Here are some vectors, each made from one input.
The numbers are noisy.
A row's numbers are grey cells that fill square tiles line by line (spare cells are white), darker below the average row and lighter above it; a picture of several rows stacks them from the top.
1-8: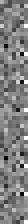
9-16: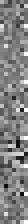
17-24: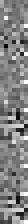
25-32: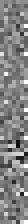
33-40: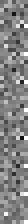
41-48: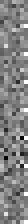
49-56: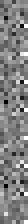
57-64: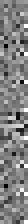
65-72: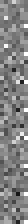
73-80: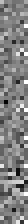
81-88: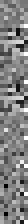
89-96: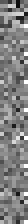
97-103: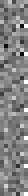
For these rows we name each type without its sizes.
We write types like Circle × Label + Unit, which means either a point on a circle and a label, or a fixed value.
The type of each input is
List(Line).
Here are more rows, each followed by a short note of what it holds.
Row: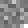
a list of two items
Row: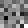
a list of one item
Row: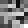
the empty list
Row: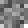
a list of two items
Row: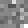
a list of two items
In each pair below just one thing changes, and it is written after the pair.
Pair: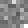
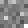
the place on the line in item 1 of the list
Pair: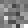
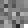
the place on the line in item 1 of the list
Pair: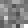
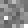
the place on the line in item 2 of the list
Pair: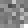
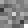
the place on the line in item 1 of the list
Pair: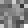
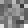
the place on the line in item 2 of the list
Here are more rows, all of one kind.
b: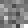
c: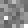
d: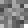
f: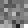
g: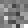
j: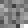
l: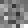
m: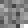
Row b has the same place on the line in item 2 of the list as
j and m.
